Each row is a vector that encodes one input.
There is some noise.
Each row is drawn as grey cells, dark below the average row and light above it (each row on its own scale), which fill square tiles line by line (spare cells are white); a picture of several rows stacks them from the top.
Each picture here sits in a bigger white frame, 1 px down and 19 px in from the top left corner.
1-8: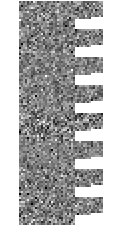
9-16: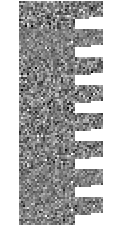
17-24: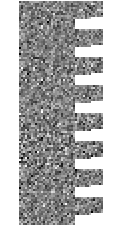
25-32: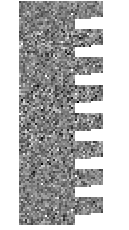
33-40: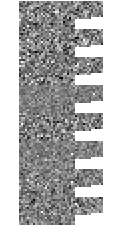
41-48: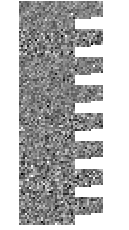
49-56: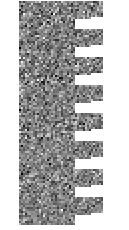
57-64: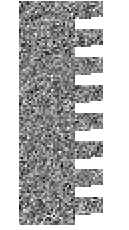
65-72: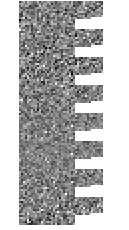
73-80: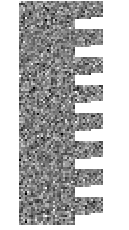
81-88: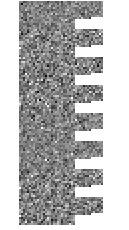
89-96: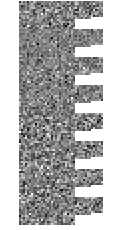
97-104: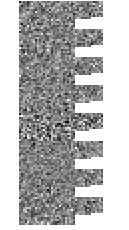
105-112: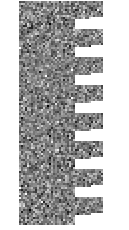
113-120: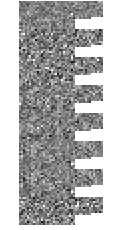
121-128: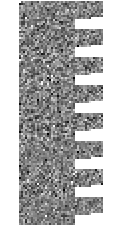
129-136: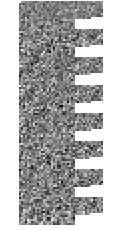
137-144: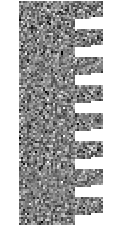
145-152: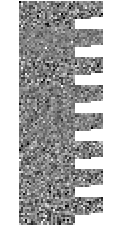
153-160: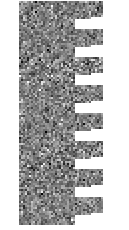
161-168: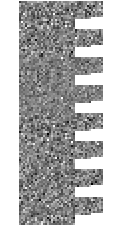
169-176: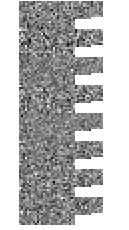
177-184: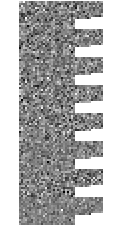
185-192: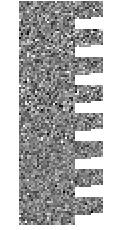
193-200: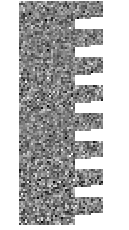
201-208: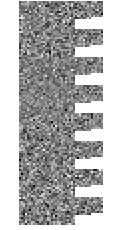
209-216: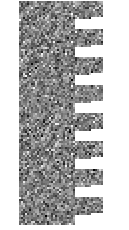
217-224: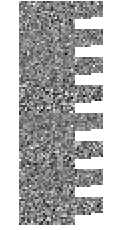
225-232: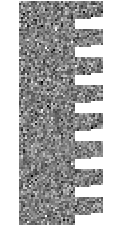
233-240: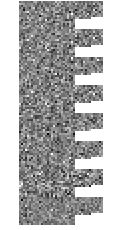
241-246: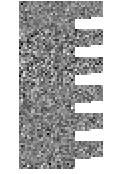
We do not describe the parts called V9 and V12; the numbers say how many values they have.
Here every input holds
either a point on an 8-point line and a value of V12, or four true/false values, or a value of V9.
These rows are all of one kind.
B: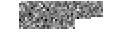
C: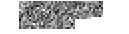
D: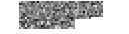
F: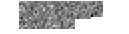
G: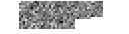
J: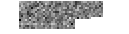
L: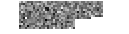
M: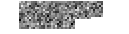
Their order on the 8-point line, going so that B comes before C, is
D, M, L, B, F, C, J, G.
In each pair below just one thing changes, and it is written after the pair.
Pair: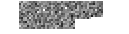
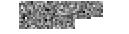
the value of V12
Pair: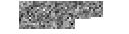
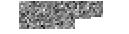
the place on the 8-point line
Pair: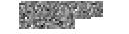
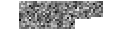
the place on the 8-point line
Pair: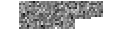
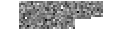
the value of V12
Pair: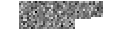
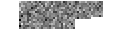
the value of V12
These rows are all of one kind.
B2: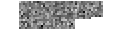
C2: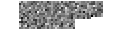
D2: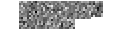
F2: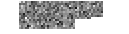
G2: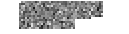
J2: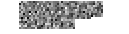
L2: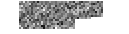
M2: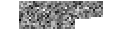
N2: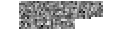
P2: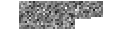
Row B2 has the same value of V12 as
M2, N2 and P2.
